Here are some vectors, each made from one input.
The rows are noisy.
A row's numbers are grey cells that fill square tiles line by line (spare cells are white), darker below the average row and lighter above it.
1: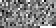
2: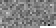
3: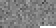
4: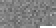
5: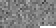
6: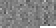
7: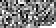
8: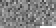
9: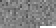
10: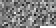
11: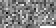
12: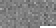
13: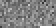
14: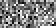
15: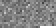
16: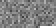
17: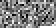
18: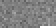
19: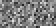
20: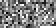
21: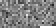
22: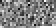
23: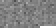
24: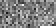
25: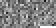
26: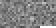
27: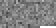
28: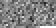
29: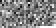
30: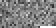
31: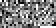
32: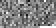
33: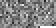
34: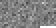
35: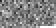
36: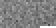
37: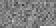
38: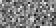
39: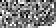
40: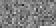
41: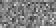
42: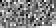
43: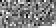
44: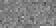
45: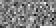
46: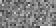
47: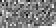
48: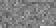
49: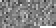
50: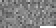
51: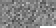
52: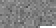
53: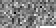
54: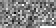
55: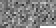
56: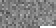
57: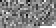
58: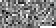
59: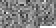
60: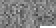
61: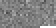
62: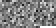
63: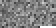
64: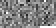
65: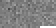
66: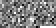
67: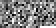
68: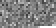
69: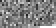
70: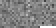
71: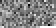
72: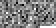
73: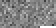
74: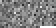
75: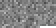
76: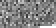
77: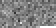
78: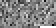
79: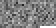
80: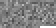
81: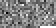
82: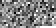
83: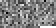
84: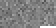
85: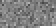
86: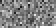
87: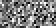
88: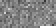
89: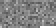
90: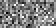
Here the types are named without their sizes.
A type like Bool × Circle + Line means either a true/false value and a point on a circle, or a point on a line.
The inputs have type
(Bool × Bool × Bool × Bool + Tree) × Tree.
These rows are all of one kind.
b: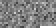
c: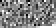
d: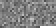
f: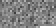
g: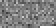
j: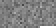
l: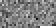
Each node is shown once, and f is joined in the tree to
c and j.
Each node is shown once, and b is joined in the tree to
d.
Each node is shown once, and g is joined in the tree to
l.
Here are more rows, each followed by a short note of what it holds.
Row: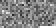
a node of each of two trees
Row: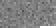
a node of a tree and four true/false values
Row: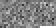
a node of each of two trees
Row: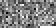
a node of a tree and four true/false values
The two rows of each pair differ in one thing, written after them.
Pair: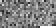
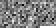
the node of the tree
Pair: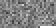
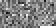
the node of the tree
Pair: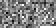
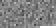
the node of the tree
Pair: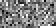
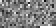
the node of the tree
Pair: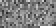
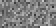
the node of the tree
